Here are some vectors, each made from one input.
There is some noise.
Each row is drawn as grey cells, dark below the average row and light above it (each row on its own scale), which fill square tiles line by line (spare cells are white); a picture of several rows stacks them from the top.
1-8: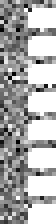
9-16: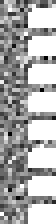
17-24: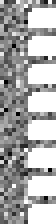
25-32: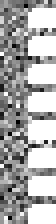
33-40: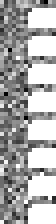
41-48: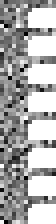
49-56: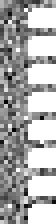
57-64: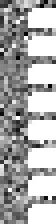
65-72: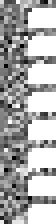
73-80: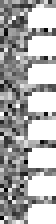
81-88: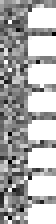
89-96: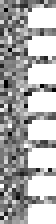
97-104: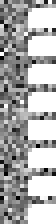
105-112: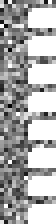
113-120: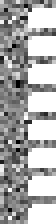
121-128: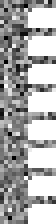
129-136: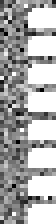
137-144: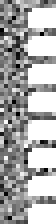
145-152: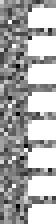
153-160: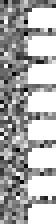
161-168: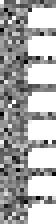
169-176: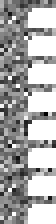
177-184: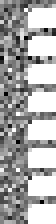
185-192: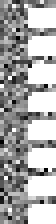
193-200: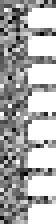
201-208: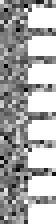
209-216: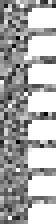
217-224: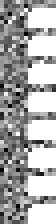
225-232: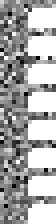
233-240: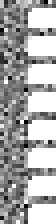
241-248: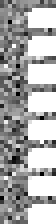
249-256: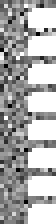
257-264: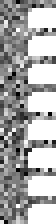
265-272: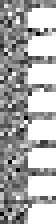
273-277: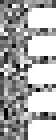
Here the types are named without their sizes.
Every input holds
either a fixed value, or a label and a true/false value, or a point on each of two lines.
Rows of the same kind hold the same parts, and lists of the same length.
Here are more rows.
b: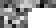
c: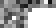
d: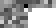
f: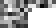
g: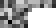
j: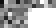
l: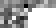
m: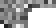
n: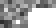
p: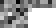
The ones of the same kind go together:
b, g, j, m, n, p
c, d, l
f

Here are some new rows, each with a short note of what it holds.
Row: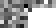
a label and a true/false value
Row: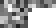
a fixed value
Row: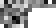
a point on each of two lines
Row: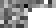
a label and a true/false value
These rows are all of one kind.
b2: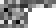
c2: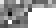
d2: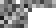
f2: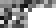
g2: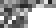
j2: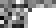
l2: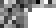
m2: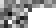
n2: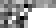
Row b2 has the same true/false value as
d2 and g2.
